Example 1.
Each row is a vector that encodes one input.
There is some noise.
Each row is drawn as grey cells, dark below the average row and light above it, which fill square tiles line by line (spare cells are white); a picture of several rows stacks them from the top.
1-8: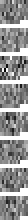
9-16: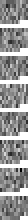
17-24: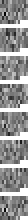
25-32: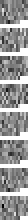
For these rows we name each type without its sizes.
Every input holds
a label.
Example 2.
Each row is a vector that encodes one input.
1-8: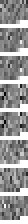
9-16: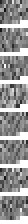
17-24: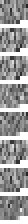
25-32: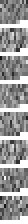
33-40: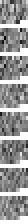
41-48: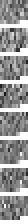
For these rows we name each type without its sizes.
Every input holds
either a fixed value, or a node of a tree.
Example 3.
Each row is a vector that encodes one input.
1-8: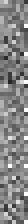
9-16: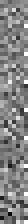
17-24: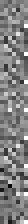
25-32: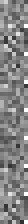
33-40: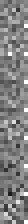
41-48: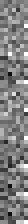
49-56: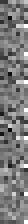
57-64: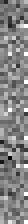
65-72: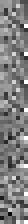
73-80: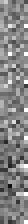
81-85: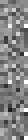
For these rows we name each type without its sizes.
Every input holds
a point on a line.
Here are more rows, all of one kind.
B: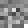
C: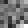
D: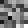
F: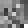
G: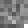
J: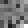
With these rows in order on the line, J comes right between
C and G.
